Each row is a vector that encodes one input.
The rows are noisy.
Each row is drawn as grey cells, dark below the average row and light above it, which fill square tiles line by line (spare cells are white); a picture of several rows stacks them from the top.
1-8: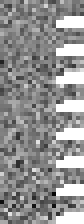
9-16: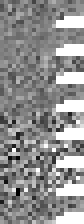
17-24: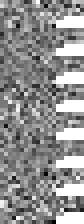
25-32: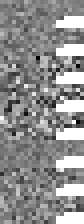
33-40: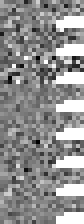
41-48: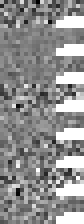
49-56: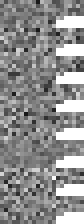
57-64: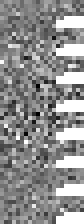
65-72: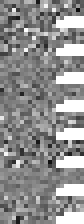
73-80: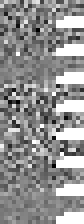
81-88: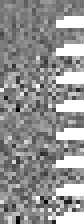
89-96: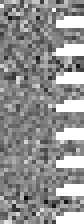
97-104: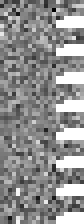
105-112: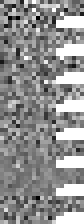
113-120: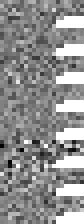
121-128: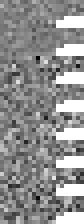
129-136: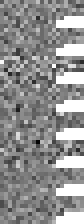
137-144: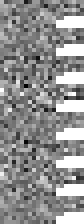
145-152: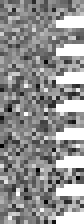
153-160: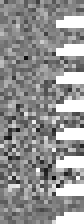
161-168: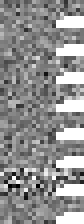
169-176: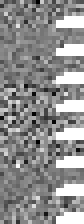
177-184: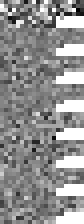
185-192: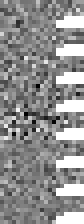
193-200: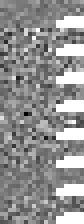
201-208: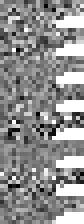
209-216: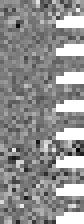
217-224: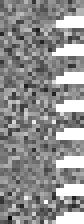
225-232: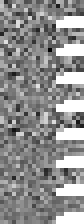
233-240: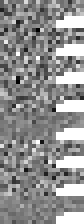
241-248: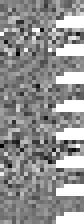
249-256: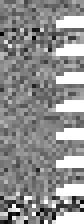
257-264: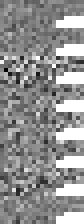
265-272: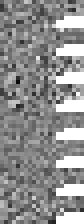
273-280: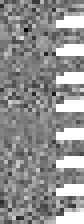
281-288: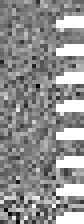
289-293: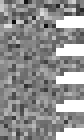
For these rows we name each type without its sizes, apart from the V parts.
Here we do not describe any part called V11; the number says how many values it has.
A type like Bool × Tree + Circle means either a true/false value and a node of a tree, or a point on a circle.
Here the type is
Bool × Bool × Bool × Bool × List(V11) + Line + Tree.
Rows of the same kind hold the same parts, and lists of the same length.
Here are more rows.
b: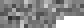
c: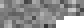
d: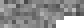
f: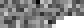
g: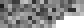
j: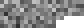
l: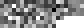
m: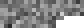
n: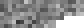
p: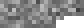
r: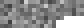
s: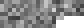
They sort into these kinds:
b, c, d, f, g
j, s
l, r
m
n, p

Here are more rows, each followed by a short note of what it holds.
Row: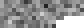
four true/false values, together with the empty list
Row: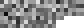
four true/false values, together with a list of one item
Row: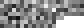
four true/false values, together with a list of two items
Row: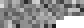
four true/false values, together with a list of two items
